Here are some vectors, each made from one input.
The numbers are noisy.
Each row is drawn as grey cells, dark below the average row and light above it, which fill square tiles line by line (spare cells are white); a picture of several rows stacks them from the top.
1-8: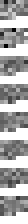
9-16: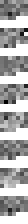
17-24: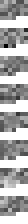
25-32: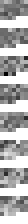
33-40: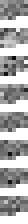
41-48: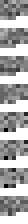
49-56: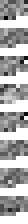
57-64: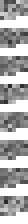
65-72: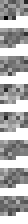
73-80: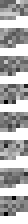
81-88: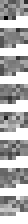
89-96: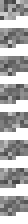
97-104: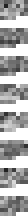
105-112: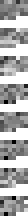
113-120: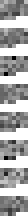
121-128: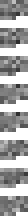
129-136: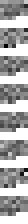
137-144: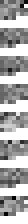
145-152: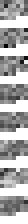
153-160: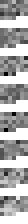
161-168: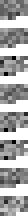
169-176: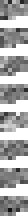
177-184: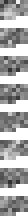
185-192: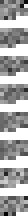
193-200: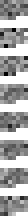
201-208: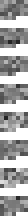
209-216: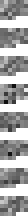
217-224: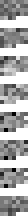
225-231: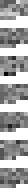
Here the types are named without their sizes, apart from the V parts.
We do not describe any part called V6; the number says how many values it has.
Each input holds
either a true/false value and a value of V6, or a list of points on a line.
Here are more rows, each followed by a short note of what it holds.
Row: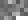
a list of one item
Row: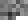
a list of two items
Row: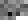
a list of two items
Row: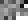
a true/false value and a value of V6
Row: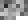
a true/false value and a value of V6
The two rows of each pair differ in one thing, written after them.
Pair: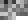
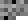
the true/false value
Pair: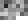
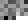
the true/false value
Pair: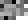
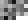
the value of V6
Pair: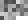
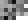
the true/false value
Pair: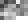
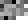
the true/false value
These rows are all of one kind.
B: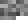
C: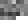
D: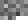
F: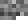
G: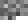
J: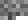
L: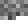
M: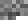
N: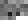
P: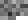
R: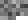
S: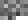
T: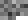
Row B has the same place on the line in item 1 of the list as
C and F.
